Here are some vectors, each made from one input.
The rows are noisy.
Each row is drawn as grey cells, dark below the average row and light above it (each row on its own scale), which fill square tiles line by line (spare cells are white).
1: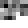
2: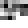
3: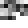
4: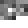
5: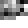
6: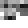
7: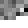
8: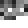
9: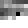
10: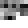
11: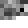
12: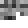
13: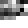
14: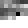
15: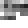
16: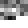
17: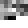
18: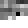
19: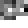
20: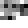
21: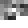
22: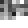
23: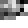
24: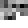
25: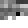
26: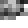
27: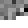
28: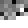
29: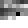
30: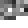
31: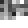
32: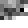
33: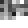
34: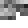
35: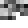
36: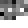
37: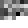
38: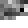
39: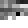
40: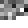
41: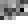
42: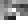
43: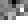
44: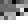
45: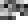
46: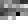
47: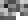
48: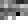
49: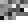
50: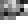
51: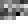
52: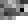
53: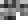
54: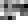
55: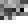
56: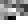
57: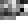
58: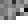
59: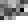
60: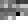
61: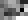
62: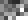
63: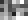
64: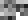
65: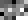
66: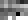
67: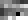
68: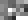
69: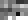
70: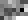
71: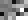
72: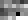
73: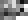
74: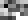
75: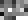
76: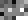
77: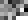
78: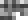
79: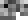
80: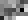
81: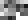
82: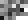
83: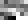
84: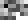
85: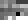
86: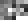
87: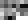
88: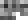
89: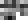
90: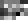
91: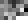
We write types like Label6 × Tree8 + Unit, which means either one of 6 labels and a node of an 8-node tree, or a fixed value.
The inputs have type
List2(Line7).
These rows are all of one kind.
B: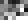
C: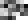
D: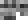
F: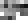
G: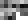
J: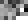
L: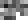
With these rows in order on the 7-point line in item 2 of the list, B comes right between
C and L.
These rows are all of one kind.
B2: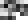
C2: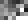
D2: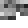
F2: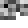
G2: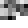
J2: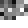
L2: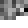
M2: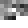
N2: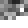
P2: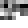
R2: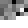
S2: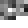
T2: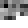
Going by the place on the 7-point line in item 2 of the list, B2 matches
P2 and R2.
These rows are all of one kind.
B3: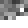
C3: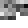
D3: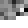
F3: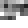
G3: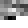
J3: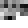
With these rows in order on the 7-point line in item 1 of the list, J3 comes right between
F3 and G3.
